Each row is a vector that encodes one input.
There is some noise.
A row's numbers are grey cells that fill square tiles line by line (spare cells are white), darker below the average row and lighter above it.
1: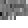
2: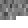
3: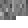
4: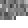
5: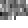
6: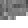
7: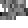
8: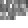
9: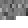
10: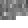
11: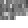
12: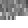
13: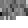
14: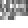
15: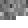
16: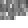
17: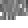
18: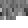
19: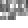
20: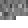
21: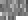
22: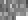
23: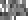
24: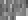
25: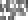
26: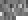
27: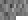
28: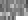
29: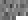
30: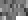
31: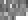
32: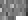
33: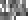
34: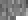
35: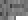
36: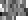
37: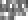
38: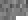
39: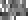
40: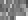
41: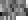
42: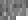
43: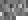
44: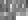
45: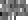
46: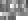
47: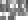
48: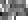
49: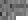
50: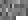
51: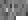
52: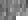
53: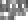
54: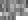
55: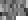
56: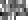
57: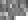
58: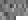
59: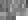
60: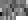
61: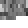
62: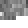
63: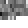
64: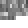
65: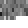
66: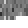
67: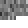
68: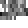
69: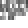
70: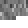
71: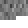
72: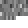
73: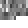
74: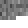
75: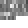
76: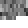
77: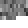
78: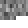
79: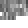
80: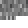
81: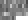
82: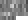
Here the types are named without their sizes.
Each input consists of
a point on a line, together with either a fixed value, or four true/false values.
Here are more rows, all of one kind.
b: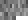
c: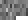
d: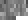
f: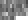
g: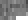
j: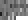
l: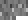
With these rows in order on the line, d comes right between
g and l.
